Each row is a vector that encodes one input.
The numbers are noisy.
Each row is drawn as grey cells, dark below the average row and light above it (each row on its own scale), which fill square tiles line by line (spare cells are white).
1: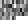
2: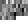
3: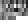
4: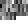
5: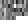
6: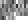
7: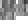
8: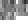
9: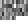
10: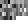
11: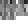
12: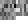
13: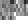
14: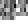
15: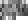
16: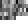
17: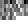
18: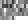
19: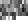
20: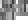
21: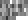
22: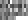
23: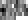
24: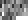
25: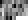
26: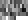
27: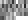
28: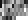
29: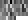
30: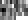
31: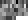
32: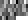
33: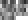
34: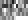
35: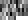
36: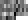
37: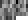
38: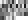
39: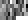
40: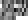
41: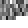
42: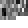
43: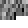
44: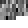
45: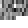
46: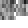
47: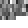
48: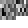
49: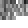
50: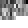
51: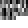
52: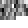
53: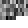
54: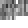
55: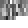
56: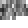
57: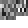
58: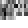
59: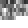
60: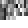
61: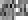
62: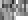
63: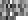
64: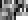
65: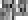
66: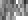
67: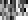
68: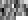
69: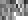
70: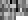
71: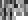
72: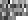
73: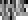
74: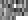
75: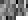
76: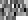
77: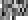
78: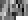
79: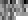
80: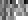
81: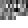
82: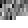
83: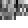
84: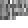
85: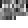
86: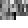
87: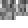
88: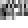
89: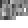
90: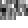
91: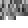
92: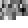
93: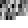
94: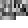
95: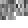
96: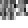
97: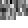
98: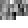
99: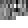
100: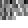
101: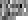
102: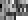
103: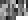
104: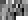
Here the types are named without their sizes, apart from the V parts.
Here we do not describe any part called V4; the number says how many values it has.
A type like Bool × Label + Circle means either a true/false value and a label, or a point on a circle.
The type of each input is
(Label + Line) × V4.
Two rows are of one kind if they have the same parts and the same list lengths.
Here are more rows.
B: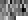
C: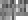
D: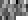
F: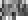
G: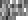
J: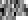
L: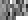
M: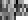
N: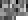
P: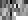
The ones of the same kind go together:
B, C, F, J, P
D, G, L, M, N

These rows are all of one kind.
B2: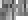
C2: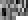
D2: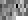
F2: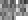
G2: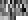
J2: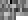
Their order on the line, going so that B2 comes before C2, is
D2, J2, B2, F2, C2, G2.
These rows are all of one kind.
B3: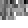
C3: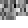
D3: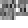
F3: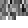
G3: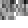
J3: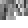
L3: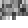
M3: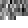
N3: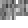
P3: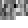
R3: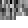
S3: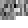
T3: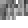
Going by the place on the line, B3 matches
F3, L3, N3 and T3.
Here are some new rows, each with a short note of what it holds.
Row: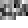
a point on a line and a value of V4
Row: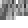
a point on a line and a value of V4
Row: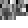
a label and a value of V4
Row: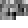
a label and a value of V4
